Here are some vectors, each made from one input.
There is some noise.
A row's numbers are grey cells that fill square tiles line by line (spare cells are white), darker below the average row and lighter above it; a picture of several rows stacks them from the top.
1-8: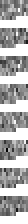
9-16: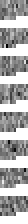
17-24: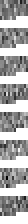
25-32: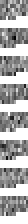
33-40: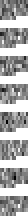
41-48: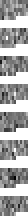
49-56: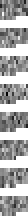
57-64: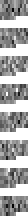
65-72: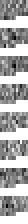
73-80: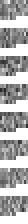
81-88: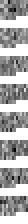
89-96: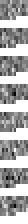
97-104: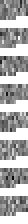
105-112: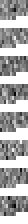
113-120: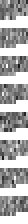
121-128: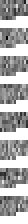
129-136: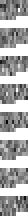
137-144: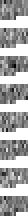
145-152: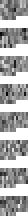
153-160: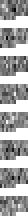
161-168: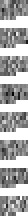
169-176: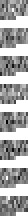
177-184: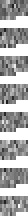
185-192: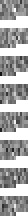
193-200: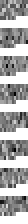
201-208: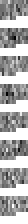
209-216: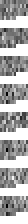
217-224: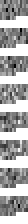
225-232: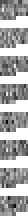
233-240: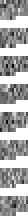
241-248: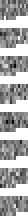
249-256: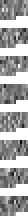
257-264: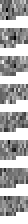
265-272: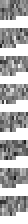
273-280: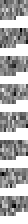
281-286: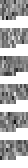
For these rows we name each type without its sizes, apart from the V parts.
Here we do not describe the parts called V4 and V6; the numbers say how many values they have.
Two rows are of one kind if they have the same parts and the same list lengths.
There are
4 kinds of row.
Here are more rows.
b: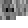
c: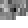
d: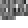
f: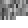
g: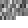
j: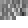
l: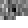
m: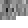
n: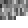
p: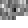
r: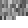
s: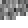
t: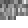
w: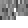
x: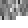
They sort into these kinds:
b, c, f, j, p, w
d, l
g, r
m, n, s, t, x

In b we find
a label, a node of a tree and a value of V4.
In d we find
a label, a value of V4 and a value of V6.
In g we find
a label, a point on a line and a value of V6.
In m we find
a label, a point on a line and a node of a tree.
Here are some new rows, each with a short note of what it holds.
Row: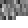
a label, a point on a line and a value of V6
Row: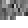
a label, a value of V4 and a value of V6
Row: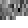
a label, a point on a line and a value of V6
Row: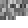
a label, a point on a line and a value of V6
